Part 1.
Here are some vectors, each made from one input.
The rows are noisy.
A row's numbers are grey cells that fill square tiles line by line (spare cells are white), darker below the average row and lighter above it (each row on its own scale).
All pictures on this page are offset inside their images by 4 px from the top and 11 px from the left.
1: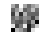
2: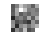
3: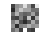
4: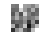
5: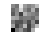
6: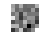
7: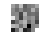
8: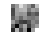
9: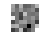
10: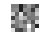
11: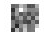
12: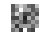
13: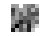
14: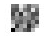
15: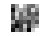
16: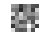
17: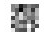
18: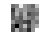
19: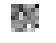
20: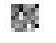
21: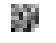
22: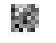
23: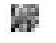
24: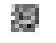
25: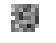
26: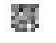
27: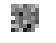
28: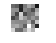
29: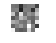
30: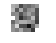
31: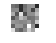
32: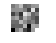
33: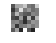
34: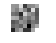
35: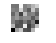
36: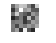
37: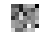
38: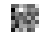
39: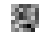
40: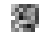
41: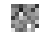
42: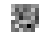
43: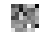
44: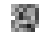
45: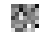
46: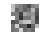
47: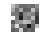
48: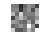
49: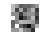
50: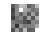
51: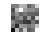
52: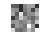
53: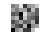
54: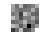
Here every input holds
either a point on a 5-point line, or a point on an 8-point line.
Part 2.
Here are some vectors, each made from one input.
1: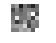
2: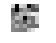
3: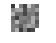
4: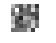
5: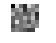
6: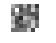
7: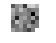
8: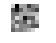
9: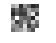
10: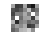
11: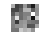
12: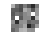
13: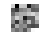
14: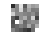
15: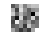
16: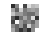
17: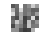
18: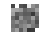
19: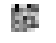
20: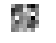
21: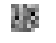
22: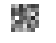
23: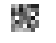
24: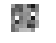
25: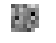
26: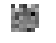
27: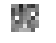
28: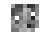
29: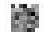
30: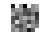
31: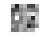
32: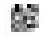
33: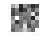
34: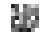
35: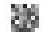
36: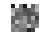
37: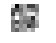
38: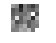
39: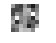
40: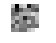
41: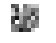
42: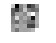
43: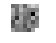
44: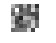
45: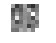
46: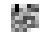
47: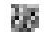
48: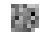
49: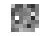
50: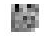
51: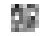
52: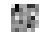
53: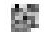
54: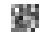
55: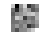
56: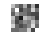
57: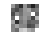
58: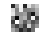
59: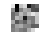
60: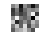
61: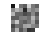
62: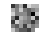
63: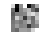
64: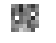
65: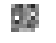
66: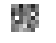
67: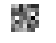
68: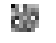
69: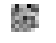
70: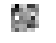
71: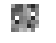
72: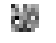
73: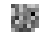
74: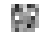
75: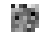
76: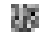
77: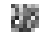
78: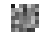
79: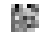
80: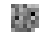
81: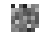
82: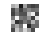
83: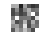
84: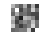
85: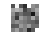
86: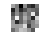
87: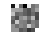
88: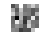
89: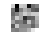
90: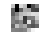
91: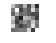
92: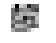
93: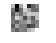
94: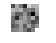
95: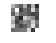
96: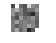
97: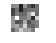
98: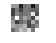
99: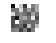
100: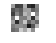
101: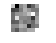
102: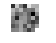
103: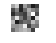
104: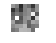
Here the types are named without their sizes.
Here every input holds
a list of points on a line.
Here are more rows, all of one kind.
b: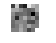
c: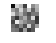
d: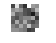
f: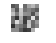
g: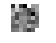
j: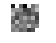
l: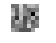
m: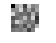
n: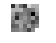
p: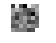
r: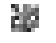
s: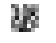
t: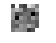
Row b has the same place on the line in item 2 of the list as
n and t.
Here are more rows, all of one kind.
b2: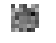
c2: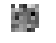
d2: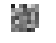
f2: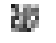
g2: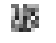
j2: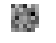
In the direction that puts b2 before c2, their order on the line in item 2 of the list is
f2, d2, g2, b2, j2, c2.
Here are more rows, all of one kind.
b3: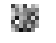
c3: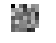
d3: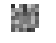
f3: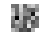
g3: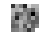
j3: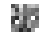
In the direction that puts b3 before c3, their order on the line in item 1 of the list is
f3, j3, b3, g3, c3, d3.
